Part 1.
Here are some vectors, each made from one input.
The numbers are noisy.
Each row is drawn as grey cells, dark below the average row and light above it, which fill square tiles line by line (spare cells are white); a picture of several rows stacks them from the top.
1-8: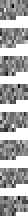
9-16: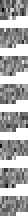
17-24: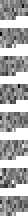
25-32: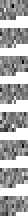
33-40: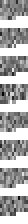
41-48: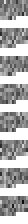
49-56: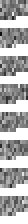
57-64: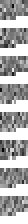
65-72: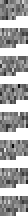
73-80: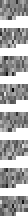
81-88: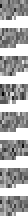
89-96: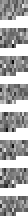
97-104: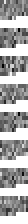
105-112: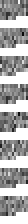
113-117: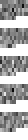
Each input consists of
either a point on a 9-point circle, or a point on a 15-point circle, or a fixed value.
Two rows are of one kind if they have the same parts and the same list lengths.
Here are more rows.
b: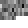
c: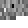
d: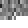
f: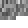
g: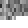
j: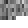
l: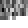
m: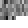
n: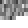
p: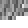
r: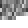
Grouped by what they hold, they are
b, c, f, j, m
d, g, n, p, r
l

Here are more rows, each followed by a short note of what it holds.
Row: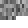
a point on a 15-point circle
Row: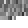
a point on a 9-point circle
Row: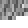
a point on a 9-point circle
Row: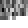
a fixed value
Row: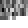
a fixed value
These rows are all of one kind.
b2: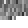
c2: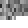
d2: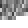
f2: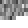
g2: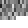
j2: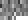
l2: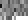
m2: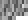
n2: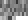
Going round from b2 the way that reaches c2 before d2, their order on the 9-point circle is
b2, n2, c2, l2, j2, g2, d2, m2, f2.
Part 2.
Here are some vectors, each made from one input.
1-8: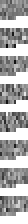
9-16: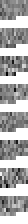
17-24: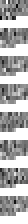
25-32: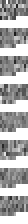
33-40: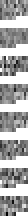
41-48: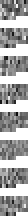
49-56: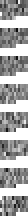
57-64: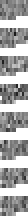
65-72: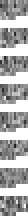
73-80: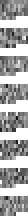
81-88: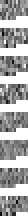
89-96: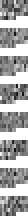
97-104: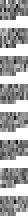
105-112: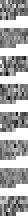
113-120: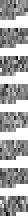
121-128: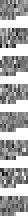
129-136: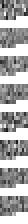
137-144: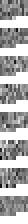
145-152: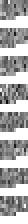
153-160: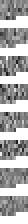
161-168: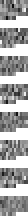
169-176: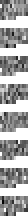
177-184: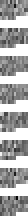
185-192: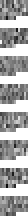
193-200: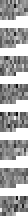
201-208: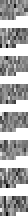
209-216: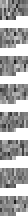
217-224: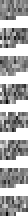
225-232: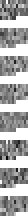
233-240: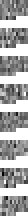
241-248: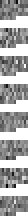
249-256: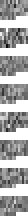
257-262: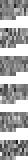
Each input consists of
a node of each of two 10-node trees.
